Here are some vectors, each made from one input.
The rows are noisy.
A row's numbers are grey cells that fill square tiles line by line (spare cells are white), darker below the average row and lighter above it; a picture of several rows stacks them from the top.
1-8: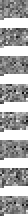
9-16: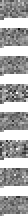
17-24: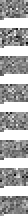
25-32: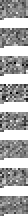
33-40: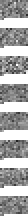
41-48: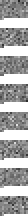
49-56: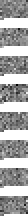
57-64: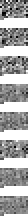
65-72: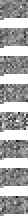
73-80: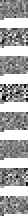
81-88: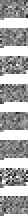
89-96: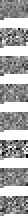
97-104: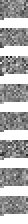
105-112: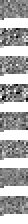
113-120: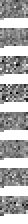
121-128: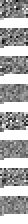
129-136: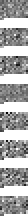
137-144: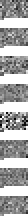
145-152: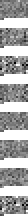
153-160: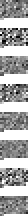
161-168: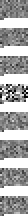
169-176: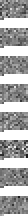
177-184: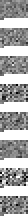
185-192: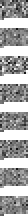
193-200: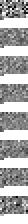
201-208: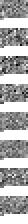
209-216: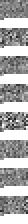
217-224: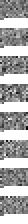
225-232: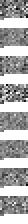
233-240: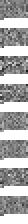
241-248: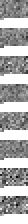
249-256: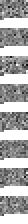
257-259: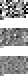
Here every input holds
either a point on an 8-point circle, or a point on a 10-point circle and a true/false value, or a fixed value.
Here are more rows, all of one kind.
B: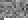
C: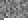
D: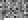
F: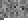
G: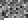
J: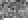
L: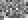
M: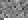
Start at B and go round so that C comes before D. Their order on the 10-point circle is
B, L, F, J, G, C, D, M.
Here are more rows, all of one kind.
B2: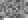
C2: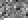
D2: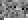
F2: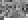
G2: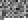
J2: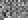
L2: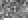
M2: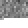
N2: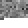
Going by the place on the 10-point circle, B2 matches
D2, F2 and G2.
